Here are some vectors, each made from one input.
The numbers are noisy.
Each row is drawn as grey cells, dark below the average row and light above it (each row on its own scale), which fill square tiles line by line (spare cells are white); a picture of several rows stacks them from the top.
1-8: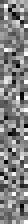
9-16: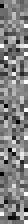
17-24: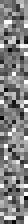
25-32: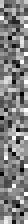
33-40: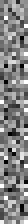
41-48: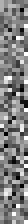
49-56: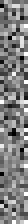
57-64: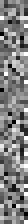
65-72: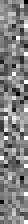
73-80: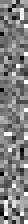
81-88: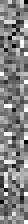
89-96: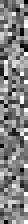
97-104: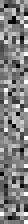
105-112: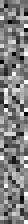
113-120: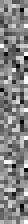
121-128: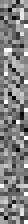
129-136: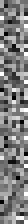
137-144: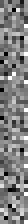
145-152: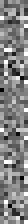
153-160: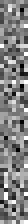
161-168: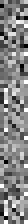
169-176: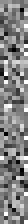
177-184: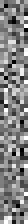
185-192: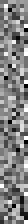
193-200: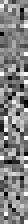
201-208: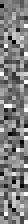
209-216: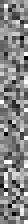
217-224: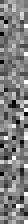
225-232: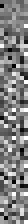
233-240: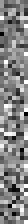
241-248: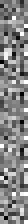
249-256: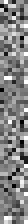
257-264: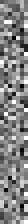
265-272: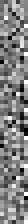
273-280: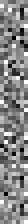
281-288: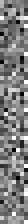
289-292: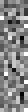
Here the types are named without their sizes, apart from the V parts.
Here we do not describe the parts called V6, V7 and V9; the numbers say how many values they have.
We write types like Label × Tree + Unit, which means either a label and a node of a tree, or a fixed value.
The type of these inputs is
Bool × Circle + (Line + V6) × V9 + V7.
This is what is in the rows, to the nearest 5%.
About 35% of them hold a point on a circle and a true/false value. About 20% of them hold a value of V7. The rest hold a value of V9, together with either a point on a line, or a value of V6.
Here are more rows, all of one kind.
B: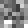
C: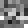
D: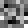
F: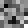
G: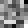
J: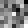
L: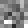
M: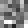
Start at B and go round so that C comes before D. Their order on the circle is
B, L, M, G, C, J, D, F.
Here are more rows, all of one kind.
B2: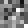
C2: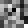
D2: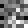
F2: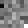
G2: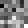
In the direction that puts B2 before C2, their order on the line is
D2, F2, G2, B2, C2.
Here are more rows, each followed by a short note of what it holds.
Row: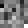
a point on a line and a value of V9
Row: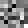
a value of V7
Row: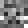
a point on a circle and a true/false value
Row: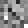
a value of V7
